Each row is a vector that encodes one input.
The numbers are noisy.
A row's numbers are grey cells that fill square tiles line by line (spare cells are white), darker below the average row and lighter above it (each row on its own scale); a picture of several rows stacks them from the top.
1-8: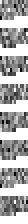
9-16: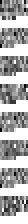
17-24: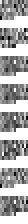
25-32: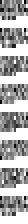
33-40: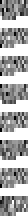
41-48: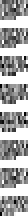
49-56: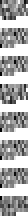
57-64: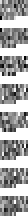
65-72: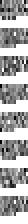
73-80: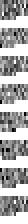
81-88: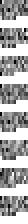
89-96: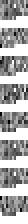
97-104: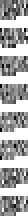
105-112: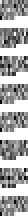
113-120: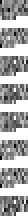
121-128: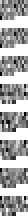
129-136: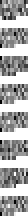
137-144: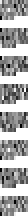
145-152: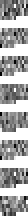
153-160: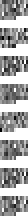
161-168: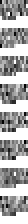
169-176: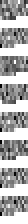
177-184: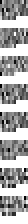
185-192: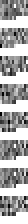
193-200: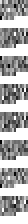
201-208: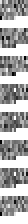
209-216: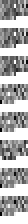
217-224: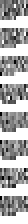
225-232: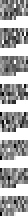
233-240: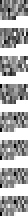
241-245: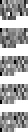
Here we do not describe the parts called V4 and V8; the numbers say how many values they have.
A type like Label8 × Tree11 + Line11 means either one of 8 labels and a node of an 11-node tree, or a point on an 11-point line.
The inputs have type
List2(Line10) + V4 × V8.
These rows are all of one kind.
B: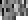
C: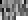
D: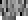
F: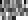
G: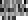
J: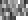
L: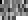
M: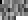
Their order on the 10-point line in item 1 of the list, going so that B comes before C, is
J, D, B, C, M, L, G, F.
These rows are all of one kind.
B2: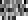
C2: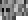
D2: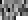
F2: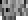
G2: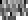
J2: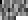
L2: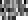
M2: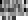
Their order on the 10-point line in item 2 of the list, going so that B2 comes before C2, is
J2, L2, D2, B2, G2, M2, F2, C2.
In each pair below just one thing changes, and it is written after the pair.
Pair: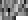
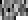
the place on the 10-point line in item 2 of the list
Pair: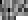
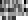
the place on the 10-point line in item 1 of the list
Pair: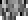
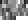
the place on the 10-point line in item 2 of the list
